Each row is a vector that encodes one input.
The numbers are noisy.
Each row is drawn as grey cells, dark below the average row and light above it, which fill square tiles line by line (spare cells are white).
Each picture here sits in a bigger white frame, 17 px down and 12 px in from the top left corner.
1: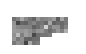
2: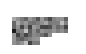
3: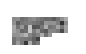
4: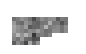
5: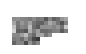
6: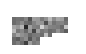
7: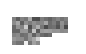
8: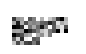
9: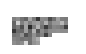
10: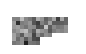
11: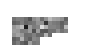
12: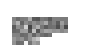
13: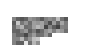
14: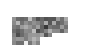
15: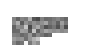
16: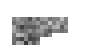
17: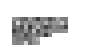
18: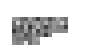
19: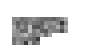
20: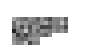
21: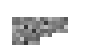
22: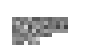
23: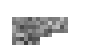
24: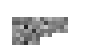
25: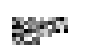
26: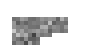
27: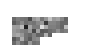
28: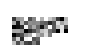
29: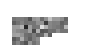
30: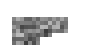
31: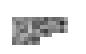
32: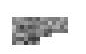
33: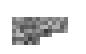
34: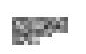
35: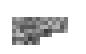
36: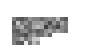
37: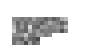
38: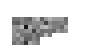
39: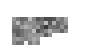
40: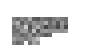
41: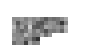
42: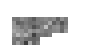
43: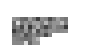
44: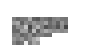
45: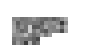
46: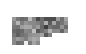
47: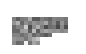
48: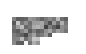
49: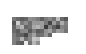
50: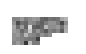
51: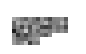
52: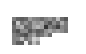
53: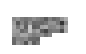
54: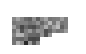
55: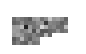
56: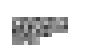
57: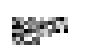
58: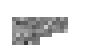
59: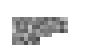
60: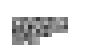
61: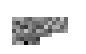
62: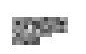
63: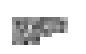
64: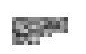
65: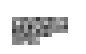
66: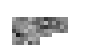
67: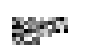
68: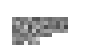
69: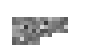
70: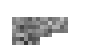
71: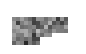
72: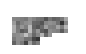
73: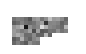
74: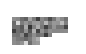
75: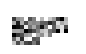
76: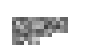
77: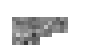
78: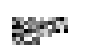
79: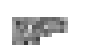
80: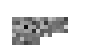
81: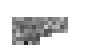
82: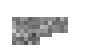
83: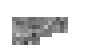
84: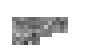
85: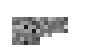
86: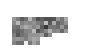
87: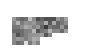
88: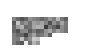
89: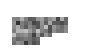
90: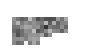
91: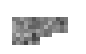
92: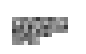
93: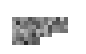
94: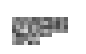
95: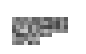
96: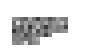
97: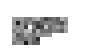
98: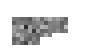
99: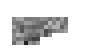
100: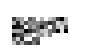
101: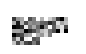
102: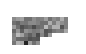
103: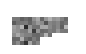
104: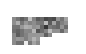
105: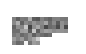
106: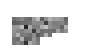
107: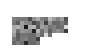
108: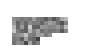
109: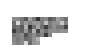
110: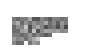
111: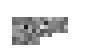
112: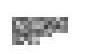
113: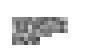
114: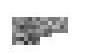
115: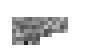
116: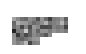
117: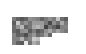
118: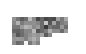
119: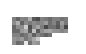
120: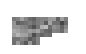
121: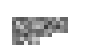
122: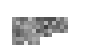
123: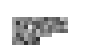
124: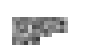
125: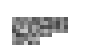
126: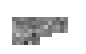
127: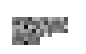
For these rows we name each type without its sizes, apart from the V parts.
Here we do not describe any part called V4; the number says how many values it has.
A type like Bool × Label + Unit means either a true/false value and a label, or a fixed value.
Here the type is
List(Bool × V4).
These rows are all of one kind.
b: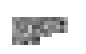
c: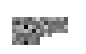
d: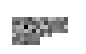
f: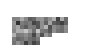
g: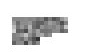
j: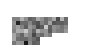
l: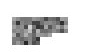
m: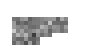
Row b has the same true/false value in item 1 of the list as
g and m.
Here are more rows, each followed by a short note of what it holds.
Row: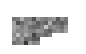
a list of two items
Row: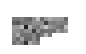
a list of two items
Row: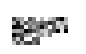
the empty list
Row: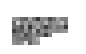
a list of one item
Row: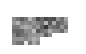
a list of one item
